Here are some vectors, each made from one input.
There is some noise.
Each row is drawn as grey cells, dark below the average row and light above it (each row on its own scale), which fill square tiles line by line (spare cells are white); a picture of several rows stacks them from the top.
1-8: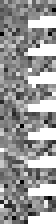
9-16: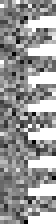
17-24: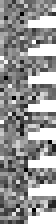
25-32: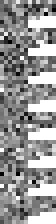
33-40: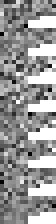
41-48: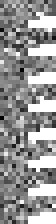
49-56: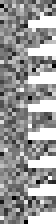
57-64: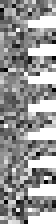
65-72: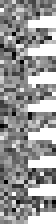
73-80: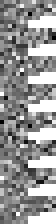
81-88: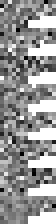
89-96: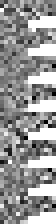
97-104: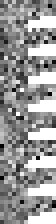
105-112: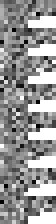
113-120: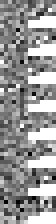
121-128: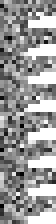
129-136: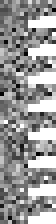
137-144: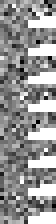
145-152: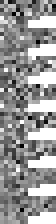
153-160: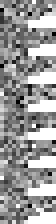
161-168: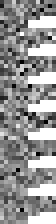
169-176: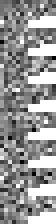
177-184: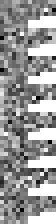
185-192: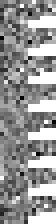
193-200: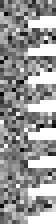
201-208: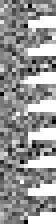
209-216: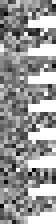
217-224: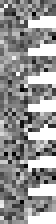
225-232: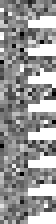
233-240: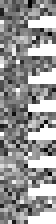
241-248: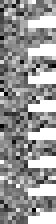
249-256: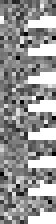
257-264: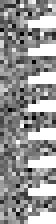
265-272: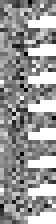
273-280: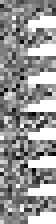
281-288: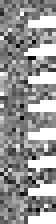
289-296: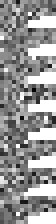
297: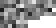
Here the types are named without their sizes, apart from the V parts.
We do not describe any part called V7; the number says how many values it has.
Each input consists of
a value of V7, together with a list of points on a circle.
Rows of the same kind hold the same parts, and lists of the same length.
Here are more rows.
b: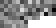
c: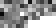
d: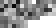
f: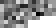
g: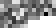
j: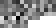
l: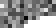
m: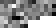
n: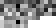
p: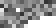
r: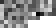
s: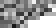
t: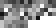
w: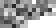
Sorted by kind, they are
b, c, g, l, p
d, s, w
f, j, m, n, r, t

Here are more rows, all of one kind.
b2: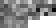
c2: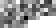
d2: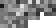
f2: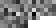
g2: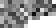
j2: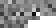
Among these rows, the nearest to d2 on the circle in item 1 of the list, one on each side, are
b2 and j2.
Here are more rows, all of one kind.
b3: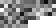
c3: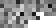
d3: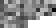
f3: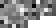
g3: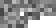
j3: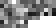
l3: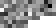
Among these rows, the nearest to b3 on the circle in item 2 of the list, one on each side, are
d3 and j3.
